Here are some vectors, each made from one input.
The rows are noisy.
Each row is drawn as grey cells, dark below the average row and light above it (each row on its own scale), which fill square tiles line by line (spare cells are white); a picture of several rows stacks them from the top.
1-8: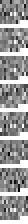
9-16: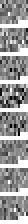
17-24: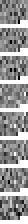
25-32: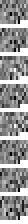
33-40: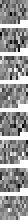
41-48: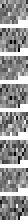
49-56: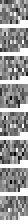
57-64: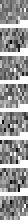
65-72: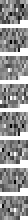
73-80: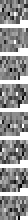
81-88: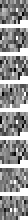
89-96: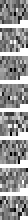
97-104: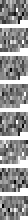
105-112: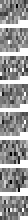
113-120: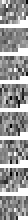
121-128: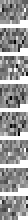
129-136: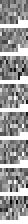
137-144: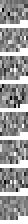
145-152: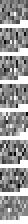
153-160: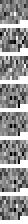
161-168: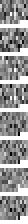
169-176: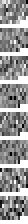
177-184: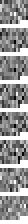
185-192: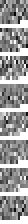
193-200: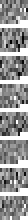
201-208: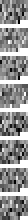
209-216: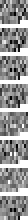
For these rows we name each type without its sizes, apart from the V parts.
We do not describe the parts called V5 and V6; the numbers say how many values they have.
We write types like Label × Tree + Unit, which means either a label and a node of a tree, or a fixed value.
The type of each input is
Bool × Tree + (Line + V5) × V6.
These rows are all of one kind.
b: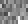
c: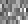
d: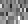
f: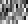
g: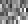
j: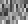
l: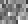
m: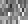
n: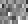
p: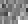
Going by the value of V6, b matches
l, n and p.
